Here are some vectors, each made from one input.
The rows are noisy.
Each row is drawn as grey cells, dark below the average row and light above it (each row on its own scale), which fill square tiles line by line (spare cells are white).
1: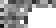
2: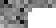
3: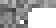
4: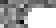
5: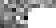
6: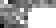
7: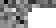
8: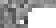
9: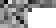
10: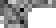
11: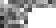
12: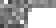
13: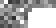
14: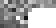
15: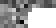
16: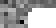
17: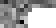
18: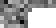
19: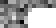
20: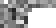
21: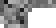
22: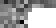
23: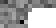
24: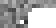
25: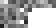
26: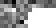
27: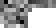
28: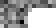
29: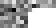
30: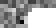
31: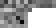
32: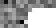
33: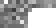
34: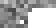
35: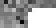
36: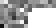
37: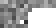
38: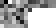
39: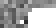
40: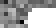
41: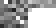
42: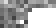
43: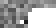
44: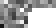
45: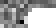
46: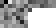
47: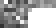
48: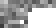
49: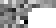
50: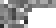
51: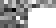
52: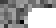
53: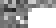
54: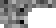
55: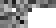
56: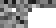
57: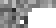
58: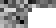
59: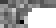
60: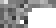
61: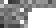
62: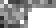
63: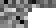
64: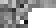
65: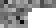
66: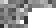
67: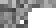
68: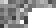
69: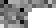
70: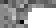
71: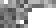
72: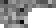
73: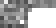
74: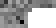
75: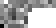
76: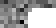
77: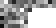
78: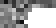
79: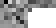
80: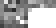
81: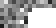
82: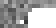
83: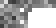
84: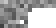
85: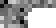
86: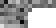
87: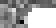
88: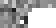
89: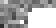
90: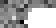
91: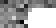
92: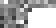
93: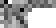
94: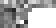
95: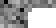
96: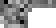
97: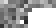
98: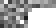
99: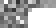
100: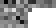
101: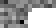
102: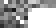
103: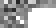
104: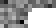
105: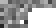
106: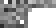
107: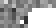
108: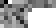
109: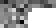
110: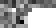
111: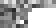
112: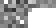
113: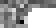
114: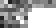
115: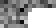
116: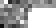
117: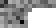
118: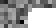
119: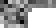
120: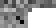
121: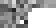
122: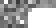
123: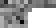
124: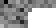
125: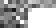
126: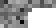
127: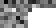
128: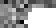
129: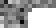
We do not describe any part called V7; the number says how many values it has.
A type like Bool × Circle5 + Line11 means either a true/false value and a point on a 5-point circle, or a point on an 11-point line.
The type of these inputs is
Bool × (Line3 × Line5 + V7).
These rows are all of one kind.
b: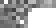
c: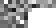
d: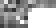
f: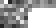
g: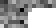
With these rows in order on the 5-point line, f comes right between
b and d.
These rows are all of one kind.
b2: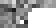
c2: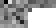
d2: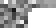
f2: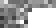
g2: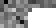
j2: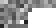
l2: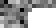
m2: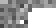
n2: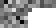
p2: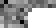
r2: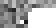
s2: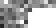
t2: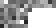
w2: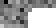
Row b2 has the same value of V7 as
g2, j2, m2 and p2.
